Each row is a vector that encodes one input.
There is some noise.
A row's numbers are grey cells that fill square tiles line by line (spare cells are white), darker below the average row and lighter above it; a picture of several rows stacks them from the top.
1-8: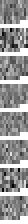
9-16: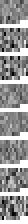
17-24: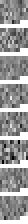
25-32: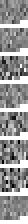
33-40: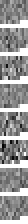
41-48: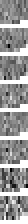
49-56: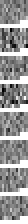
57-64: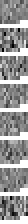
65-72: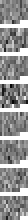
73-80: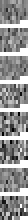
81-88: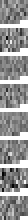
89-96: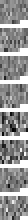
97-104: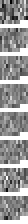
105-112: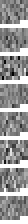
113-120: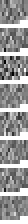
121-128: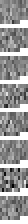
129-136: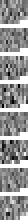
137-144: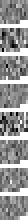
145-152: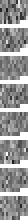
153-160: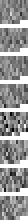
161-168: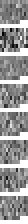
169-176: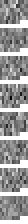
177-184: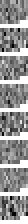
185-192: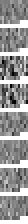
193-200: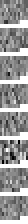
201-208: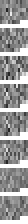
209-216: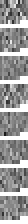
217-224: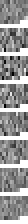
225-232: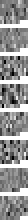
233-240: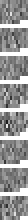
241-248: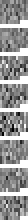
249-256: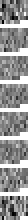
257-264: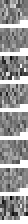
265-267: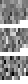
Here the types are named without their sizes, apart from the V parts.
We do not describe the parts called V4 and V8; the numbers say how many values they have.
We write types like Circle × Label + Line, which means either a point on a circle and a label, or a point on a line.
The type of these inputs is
Line × (Tree + V8) + V4.
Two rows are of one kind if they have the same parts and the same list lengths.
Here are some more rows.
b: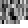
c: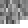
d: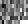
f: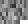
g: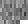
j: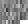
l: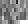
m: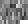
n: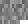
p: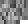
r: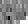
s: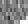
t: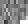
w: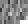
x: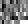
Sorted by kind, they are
b, d, x
c, l, n, r, s, t, w
f, g, j, m, p

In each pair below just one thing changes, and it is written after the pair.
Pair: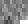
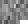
the value of V8
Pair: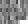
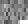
the place on the line
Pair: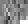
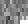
the value of V8
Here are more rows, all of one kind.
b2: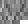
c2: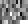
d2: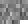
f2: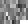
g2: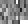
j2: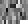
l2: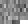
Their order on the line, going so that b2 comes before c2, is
j2, b2, d2, f2, c2, l2, g2.
